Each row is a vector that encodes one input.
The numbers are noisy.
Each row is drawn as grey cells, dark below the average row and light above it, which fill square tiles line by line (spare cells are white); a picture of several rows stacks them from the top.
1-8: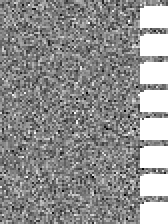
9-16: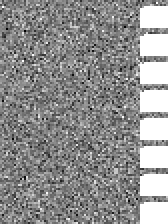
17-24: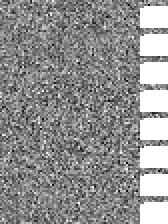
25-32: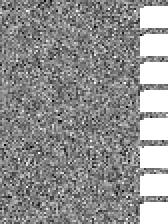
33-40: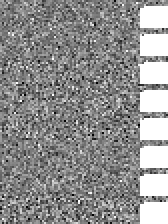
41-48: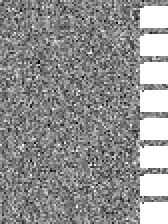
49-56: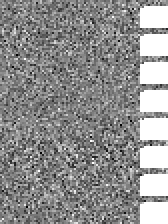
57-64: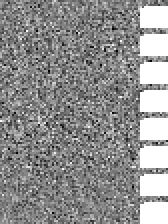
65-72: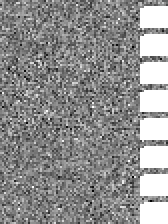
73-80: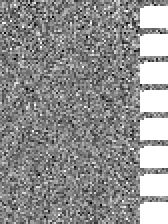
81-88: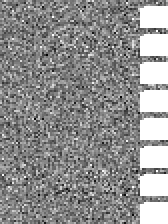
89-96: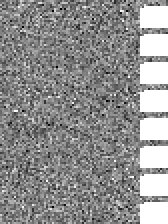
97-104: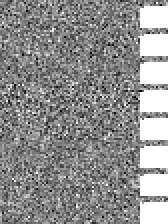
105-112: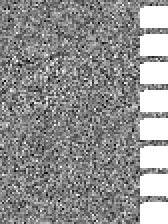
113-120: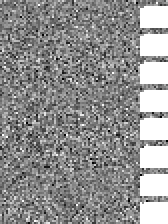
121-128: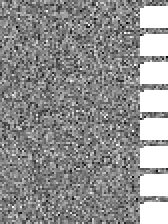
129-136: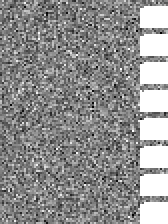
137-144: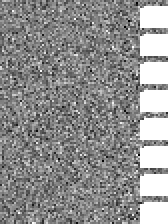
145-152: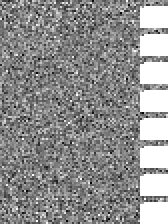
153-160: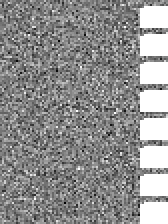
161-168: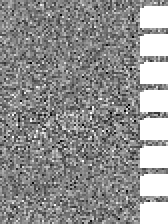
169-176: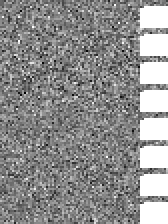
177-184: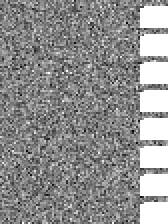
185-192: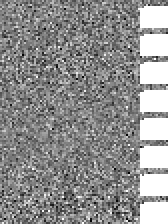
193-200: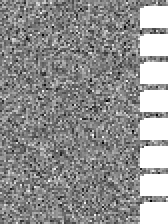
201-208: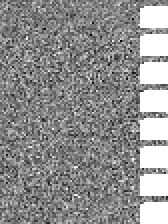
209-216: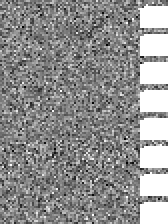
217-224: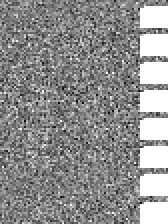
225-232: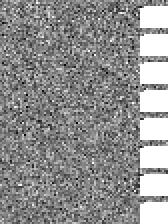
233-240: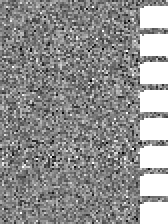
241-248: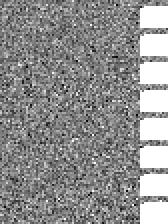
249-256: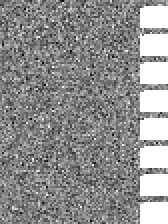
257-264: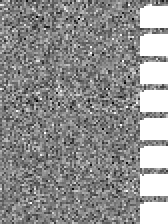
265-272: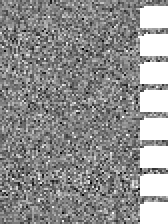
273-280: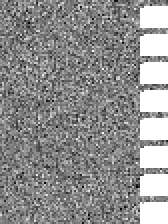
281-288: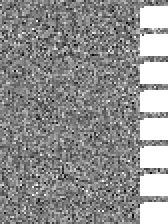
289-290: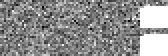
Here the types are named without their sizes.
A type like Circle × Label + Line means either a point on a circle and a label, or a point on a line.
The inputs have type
Tree × Tree × Tree × Tree × (Tree + Unit).
